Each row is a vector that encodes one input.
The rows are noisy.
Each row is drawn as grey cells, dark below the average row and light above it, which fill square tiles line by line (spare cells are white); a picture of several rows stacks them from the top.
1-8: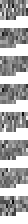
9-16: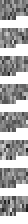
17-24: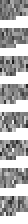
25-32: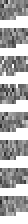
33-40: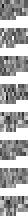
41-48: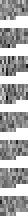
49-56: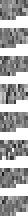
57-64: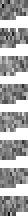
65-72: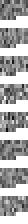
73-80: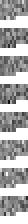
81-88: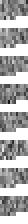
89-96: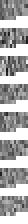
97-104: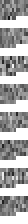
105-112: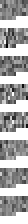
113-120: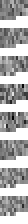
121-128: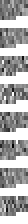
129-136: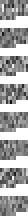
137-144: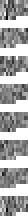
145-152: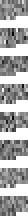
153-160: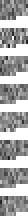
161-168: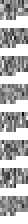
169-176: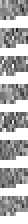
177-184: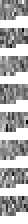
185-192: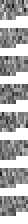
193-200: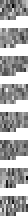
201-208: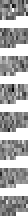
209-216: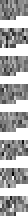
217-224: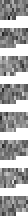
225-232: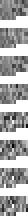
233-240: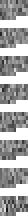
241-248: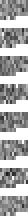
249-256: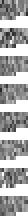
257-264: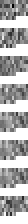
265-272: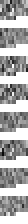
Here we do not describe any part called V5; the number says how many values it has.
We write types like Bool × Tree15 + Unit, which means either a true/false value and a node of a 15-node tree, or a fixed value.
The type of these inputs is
Label9 × Label11 + Line6 × (Tree11 + Unit) × V5.
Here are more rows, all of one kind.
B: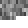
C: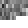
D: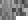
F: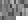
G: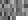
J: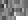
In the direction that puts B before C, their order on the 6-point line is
B, C, G, J, D, F.
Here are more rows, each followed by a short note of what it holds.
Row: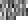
one of 9 labels and one of 11 labels
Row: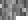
a point on a 6-point line, a node of an 11-node tree and a value of V5
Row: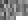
a point on a 6-point line, a node of an 11-node tree and a value of V5
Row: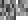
one of 9 labels and one of 11 labels
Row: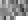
a point on a 6-point line and a value of V5
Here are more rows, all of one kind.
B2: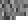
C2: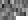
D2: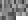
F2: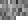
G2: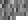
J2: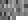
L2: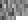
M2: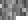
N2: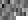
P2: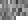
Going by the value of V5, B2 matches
G2 and J2.
